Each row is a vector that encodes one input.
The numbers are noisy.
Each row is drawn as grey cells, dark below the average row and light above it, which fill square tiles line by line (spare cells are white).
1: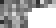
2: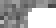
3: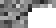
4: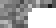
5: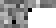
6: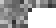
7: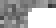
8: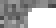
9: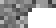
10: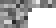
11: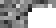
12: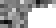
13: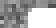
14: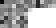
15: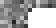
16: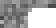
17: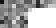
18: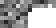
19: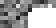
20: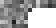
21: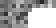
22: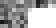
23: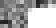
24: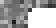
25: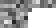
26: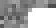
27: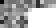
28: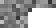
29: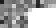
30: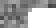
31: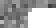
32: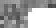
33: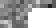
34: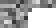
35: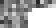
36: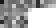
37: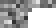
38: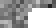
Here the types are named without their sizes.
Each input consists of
a point on a line and a true/false value.
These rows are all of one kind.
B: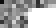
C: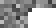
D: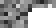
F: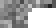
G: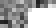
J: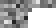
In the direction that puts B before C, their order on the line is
B, G, D, C, F, J.
